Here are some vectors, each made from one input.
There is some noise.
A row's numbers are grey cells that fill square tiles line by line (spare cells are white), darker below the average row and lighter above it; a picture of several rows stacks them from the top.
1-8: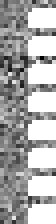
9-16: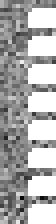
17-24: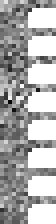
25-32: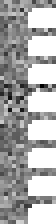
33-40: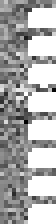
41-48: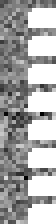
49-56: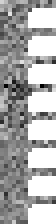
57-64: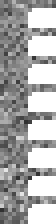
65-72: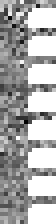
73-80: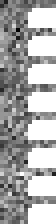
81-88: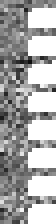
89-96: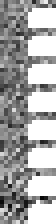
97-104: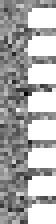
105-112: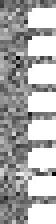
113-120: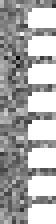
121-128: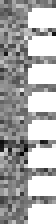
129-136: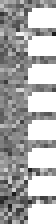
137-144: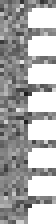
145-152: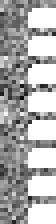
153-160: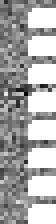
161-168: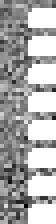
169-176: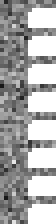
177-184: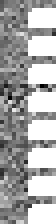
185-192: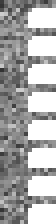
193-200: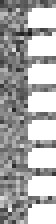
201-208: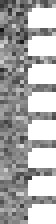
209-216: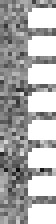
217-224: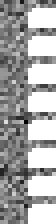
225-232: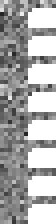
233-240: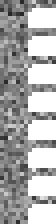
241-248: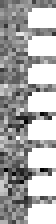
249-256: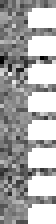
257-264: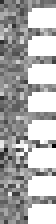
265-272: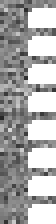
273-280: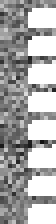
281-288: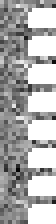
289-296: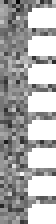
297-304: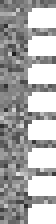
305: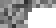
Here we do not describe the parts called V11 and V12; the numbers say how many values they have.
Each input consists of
either a fixed value, or a node of a 7-node tree, or a true/false value, a value of V11 and a value of V12.
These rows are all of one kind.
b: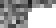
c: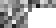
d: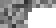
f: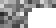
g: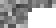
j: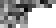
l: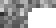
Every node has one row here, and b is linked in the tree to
c and d.
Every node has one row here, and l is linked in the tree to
c and f.
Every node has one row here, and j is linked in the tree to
g.
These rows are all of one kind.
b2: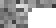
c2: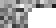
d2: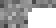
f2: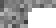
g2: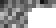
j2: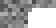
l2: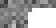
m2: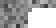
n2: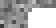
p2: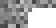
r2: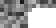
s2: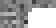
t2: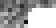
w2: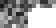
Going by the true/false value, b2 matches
c2, n2 and r2.
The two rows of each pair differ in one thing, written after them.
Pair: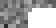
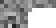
the value of V12
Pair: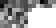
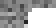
the value of V12
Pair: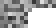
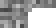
the true/false value
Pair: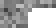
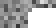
the true/false value
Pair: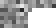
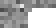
the value of V11
